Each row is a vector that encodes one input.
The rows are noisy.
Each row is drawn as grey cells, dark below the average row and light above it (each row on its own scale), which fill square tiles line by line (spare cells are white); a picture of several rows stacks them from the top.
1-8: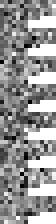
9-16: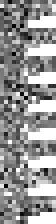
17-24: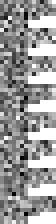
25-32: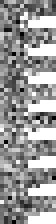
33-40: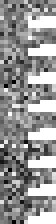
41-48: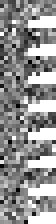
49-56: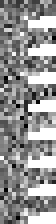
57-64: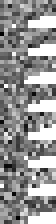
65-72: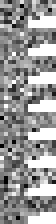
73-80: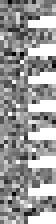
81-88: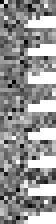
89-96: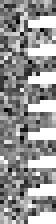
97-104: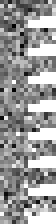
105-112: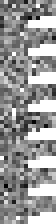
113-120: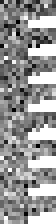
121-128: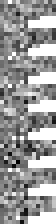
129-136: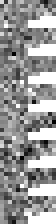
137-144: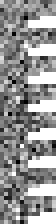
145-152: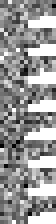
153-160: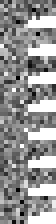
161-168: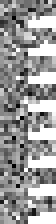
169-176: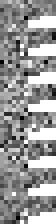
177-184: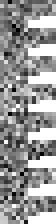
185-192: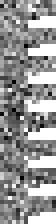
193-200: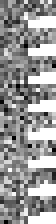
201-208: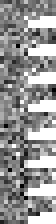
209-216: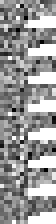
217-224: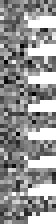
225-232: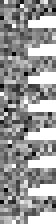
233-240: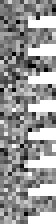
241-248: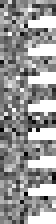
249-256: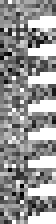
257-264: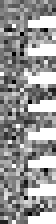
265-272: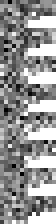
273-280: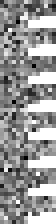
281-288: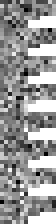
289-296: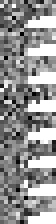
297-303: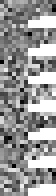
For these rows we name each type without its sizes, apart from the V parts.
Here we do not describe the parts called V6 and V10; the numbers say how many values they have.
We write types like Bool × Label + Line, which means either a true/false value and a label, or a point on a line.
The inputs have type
Bool × Circle × V6 + V10.
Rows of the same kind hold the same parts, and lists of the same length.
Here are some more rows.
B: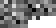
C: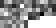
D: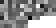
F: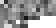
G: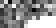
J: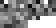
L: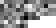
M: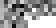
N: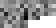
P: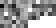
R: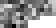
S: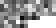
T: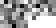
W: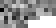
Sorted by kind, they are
B, G, J, M, N, T, W
C, D, F, L, P, R, S

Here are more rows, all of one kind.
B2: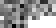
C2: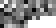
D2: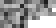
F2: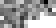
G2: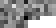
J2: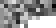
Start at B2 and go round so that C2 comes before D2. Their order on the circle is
B2, F2, J2, C2, D2, G2.
